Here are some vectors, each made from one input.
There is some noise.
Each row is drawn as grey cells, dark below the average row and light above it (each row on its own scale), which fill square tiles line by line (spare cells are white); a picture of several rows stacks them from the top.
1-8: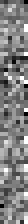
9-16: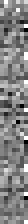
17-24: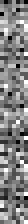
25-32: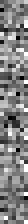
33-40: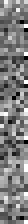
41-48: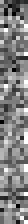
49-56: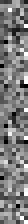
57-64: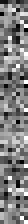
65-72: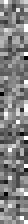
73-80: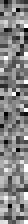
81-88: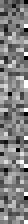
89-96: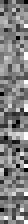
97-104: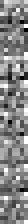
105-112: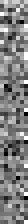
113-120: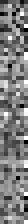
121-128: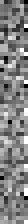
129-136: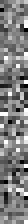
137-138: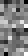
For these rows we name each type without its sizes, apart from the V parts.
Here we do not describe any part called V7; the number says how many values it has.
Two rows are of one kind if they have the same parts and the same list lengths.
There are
3 kinds of row.
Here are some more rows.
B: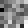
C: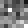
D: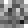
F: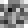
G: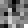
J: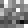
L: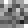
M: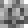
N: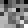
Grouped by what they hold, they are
B
C, G, N
D, F, J, L, M

